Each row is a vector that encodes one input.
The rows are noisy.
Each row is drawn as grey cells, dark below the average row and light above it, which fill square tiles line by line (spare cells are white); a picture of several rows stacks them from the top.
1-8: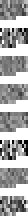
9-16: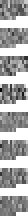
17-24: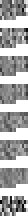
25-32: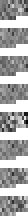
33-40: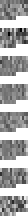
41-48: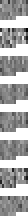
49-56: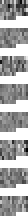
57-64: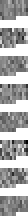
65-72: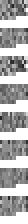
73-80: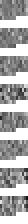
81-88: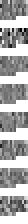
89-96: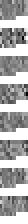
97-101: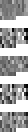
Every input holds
a list of up to two items, each a point on a 5-point line and a true/false value.
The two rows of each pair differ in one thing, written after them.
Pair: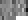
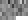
the true/false value in item 1 of the list
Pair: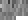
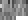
the place on the 5-point line in item 2 of the list
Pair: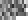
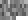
the true/false value in item 1 of the list
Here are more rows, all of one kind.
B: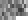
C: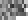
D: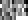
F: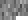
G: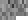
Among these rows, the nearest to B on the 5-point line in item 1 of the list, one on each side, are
D and F.
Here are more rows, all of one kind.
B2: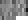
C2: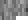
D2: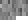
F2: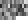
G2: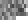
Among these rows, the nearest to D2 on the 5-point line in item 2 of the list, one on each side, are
B2 and C2.
